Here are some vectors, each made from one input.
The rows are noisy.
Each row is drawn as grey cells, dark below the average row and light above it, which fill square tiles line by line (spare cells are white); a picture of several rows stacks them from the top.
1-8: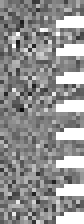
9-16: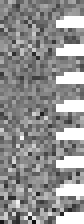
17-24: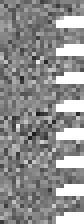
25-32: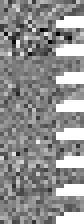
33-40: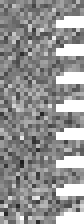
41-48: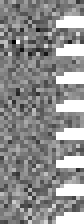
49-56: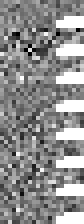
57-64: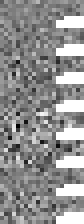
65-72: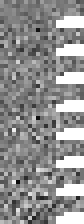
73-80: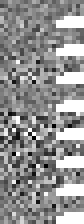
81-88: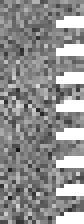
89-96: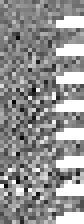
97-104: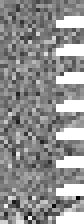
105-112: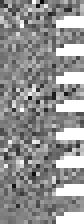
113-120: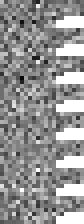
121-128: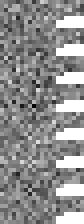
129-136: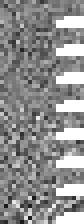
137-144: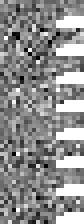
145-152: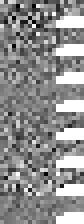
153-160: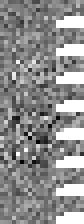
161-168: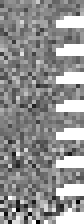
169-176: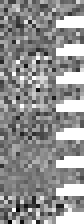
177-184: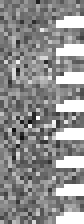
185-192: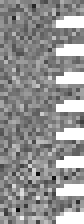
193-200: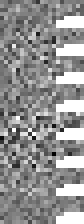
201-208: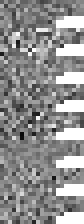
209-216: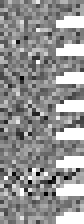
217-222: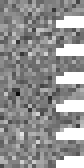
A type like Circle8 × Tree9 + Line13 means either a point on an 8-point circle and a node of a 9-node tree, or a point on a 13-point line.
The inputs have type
Line10 + Tree8.
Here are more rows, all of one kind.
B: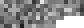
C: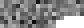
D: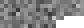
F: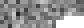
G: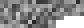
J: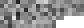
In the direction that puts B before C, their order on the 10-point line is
D, J, B, F, C, G.
